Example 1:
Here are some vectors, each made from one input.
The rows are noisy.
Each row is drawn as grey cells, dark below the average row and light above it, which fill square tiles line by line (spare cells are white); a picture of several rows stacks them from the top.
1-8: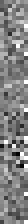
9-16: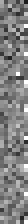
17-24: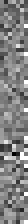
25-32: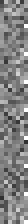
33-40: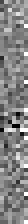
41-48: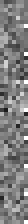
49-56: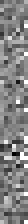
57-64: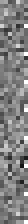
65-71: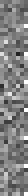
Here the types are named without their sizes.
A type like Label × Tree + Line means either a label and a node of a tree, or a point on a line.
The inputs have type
Tree + Unit.
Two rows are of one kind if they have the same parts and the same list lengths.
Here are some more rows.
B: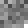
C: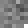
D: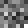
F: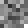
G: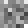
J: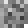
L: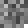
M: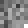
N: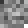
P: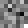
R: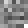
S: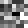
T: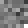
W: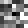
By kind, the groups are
B, C, D, F, G, J, L, M, N, P, R, T
S, W

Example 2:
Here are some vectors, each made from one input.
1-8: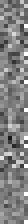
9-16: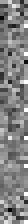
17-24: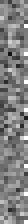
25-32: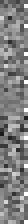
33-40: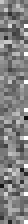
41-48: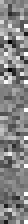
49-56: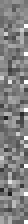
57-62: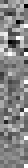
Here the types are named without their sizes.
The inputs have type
Bool × Bool × Bool × Bool.
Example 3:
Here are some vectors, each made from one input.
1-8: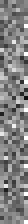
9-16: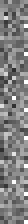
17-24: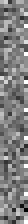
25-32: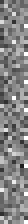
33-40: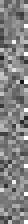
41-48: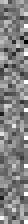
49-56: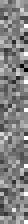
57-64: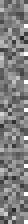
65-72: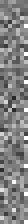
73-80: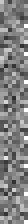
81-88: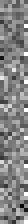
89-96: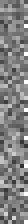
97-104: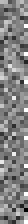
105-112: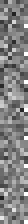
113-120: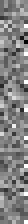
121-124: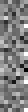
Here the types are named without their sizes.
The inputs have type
Line.
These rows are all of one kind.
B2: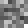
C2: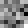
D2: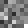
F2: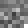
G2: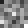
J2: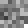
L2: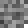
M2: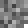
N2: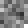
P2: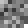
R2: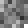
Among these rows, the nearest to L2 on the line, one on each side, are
M2 and N2.
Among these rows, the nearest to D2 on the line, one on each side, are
C2 and F2.
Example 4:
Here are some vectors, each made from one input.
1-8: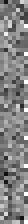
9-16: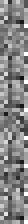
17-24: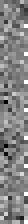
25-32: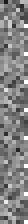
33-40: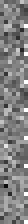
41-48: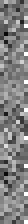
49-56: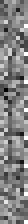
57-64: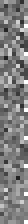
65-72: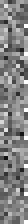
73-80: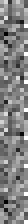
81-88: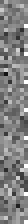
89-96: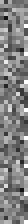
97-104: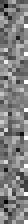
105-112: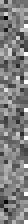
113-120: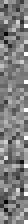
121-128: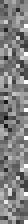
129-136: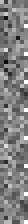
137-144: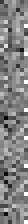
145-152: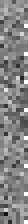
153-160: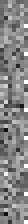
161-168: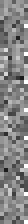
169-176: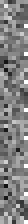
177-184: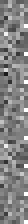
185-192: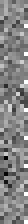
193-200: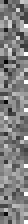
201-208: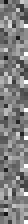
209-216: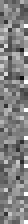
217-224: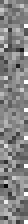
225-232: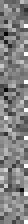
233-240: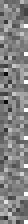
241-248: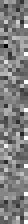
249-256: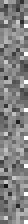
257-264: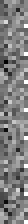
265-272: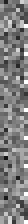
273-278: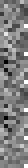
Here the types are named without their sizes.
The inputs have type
Tree.
